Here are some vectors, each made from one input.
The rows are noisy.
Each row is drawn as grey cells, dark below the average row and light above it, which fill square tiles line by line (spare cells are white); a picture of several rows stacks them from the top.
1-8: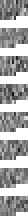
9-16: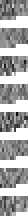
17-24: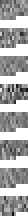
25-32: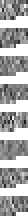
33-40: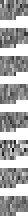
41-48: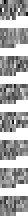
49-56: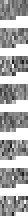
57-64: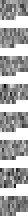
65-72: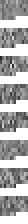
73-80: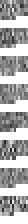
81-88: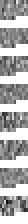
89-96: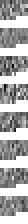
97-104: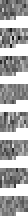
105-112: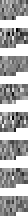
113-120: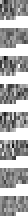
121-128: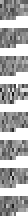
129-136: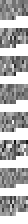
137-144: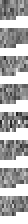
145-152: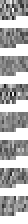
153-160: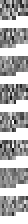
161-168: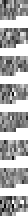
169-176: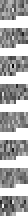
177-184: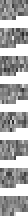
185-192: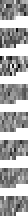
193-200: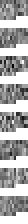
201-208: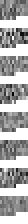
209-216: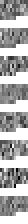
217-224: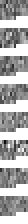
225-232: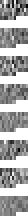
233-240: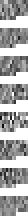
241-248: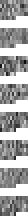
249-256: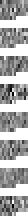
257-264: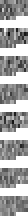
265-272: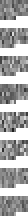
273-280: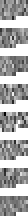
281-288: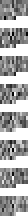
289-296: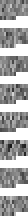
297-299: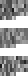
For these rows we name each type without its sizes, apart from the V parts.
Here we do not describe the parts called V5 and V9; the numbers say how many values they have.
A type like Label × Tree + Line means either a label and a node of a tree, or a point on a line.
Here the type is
(Circle + Unit) × Line × V5 × V9 + Label.
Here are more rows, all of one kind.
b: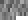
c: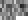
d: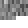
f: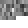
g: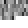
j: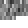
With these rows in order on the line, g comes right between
d and j.
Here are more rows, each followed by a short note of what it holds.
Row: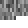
a point on a line, a value of V5 and a value of V9
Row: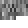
a label
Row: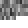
a label
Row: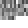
a point on a circle, a point on a line, a value of V5 and a value of V9
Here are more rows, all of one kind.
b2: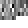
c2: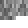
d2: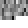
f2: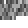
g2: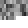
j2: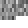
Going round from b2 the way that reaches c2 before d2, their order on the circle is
b2, j2, c2, f2, g2, d2.
